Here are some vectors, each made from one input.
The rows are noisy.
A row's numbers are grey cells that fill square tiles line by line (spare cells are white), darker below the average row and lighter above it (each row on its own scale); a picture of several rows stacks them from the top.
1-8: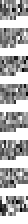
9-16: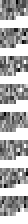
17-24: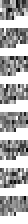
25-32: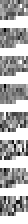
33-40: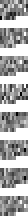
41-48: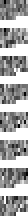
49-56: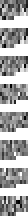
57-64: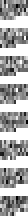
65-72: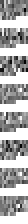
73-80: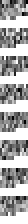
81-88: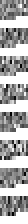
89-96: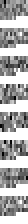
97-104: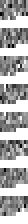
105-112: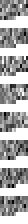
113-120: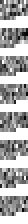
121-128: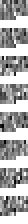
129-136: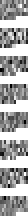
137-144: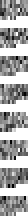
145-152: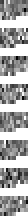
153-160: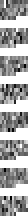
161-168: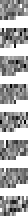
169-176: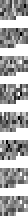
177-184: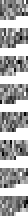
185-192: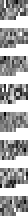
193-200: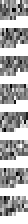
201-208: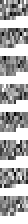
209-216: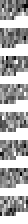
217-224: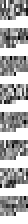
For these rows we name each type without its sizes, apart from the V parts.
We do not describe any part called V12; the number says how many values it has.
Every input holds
a value of V12, together with a list of points on a line.
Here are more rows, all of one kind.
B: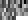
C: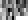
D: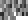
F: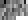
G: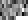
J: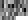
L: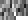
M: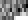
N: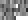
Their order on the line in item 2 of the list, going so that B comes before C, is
B, C, J, D, L, M, N, G, F.
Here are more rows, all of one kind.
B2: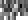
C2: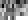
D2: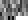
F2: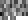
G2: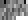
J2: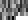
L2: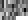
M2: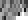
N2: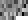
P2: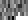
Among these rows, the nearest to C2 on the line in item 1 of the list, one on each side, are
G2 and L2.
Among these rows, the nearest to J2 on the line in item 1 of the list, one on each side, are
B2 and P2.
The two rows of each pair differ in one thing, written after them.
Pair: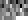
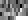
the place on the line in item 1 of the list
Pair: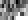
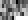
the place on the line in item 2 of the list
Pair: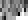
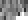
the place on the line in item 2 of the list
